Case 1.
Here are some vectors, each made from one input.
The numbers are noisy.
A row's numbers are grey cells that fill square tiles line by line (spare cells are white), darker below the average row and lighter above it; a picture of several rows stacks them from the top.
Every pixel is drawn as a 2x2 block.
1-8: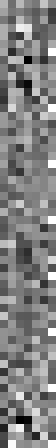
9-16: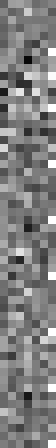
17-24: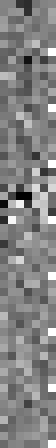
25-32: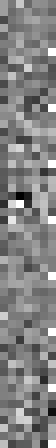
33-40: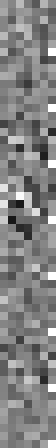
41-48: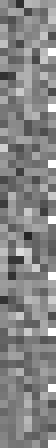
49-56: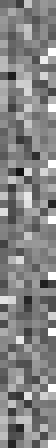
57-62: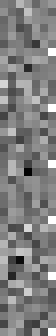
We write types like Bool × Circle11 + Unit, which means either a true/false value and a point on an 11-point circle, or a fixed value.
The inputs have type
Bool × Label7 + Unit.
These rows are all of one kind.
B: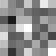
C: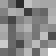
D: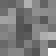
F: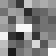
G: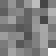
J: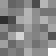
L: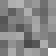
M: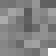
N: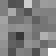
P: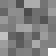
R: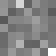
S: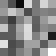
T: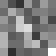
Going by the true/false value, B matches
J, L and R.
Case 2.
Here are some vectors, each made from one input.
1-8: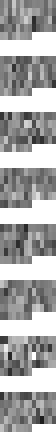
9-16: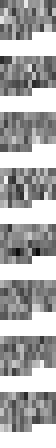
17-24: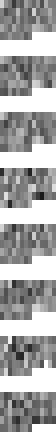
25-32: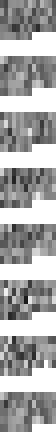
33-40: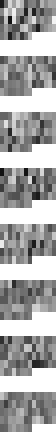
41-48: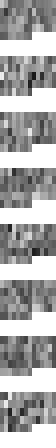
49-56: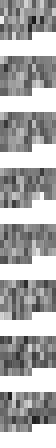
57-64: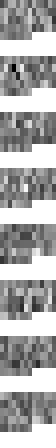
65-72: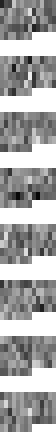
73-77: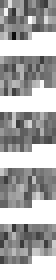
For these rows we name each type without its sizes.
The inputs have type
Label × (Tree + Unit).
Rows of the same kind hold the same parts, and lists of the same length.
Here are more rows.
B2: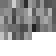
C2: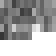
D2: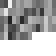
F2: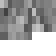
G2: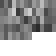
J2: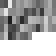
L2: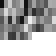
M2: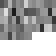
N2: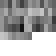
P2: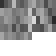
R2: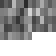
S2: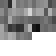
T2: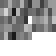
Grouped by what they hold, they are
B2, D2, G2, J2, L2, M2, N2, P2, R2, S2, T2
C2, F2

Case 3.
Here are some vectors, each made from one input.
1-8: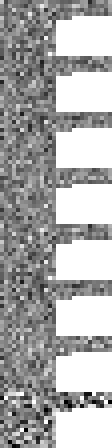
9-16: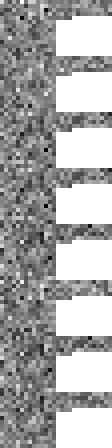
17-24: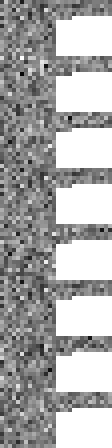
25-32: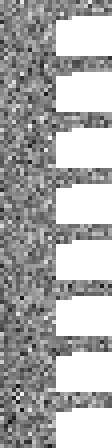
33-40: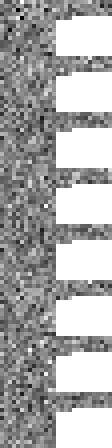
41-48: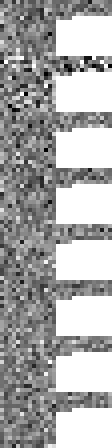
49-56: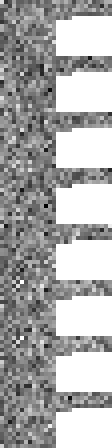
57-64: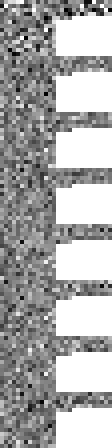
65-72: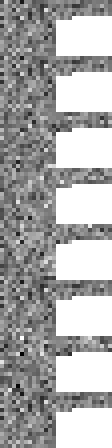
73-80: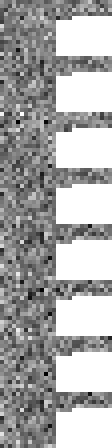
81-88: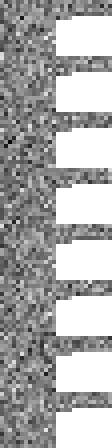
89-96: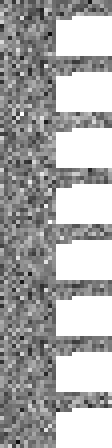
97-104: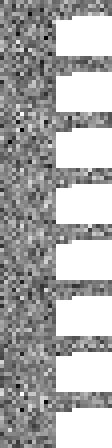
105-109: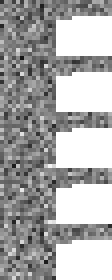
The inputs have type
List2(Line7).
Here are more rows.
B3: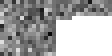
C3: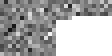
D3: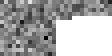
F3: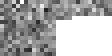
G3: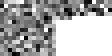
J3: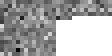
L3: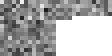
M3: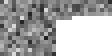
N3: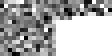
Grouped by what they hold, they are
B3, D3, M3
C3, F3, J3, L3
G3, N3

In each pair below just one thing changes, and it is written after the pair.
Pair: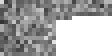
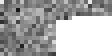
the place on the 7-point line in item 1 of the list
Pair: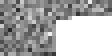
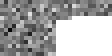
the place on the 7-point line in item 1 of the list
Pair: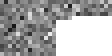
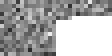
the place on the 7-point line in item 1 of the list
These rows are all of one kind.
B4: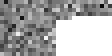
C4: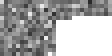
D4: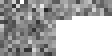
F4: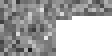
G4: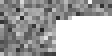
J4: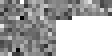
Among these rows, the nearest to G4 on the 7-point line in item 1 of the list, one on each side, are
F4 and J4.
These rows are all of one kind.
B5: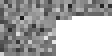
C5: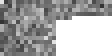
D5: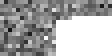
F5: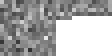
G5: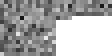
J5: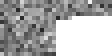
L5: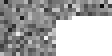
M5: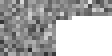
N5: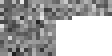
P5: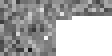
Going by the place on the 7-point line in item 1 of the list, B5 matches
C5, F5, G5 and P5.
